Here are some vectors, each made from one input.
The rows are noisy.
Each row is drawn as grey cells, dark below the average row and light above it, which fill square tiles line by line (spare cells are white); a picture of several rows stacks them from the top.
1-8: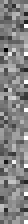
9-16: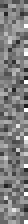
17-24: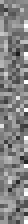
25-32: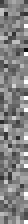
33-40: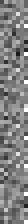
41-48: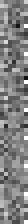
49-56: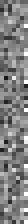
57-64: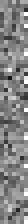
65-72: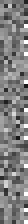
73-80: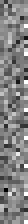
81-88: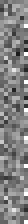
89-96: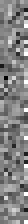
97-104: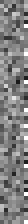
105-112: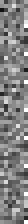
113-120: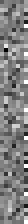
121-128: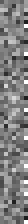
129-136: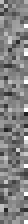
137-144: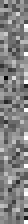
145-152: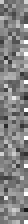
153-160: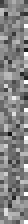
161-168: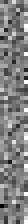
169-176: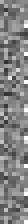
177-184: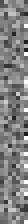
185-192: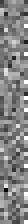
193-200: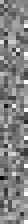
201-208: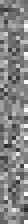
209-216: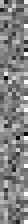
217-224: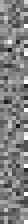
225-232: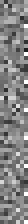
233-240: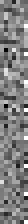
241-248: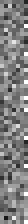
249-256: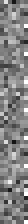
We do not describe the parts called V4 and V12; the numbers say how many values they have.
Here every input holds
either one of 7 labels and a value of V12, or a point on a 7-point line and a value of V4.
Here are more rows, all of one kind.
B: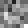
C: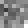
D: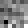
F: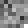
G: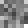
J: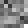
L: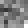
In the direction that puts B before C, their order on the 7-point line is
B, D, L, C, F, J, G.
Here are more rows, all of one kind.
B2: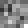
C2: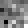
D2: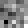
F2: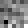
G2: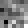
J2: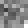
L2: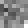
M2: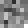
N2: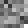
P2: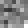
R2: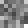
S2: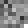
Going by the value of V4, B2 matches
N2 and S2.
